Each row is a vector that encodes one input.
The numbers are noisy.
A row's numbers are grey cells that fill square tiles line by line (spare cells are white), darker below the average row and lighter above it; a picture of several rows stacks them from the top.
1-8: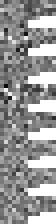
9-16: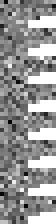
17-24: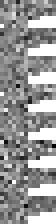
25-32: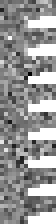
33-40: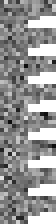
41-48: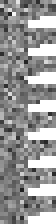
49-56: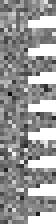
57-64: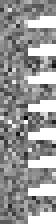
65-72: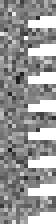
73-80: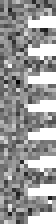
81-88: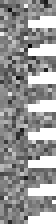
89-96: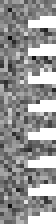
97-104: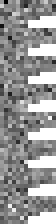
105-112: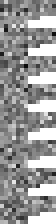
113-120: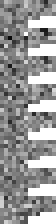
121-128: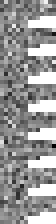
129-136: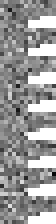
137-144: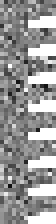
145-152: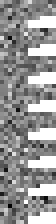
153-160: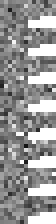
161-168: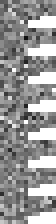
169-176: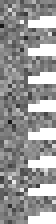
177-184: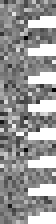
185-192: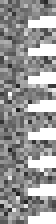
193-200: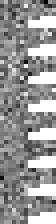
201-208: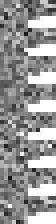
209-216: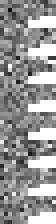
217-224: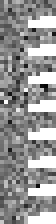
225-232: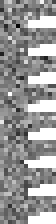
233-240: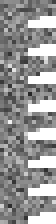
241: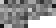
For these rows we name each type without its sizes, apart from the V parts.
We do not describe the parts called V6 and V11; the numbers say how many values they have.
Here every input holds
either a point on a line, or a true/false value and a value of V6, or a value of V11.
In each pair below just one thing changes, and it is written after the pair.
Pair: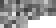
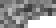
the value of V6
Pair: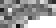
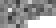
the true/false value
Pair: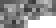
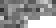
the true/false value
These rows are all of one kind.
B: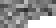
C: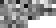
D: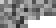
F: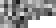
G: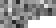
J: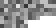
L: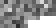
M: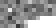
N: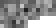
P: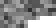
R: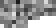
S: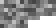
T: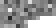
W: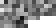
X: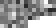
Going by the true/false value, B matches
D, F, J and S.
